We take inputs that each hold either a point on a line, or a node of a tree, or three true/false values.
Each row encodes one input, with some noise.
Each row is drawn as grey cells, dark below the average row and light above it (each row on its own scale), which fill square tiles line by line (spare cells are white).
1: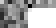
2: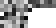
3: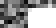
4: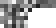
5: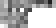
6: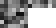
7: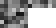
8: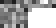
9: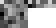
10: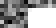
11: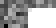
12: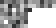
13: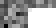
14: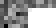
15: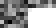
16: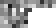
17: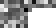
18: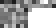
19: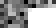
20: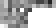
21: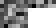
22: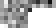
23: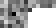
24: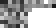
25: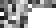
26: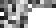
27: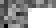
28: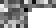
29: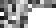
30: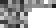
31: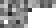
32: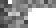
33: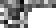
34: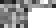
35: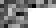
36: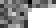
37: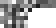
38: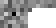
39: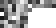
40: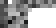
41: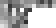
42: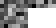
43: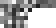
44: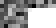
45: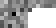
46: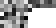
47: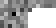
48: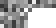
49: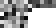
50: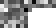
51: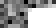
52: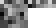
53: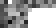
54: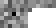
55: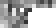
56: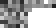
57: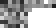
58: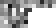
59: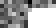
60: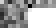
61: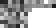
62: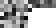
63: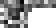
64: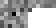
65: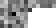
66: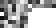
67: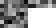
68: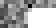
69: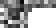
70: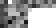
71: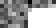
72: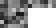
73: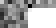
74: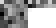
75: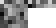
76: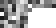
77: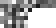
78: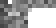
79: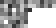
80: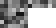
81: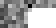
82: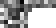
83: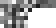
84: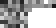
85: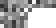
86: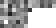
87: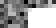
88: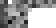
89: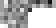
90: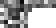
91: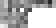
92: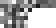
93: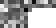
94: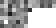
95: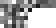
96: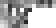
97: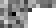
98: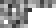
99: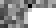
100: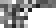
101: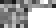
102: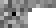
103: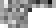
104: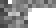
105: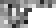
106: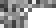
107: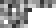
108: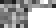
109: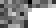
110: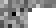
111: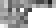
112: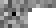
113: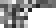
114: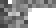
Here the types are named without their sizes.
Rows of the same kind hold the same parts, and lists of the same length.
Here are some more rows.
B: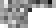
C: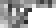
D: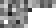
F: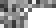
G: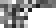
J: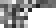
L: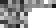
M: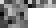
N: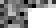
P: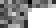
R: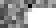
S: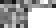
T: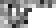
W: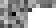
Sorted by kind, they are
B, C, D, T, W
F, G, J, L, S
M, N, P, R

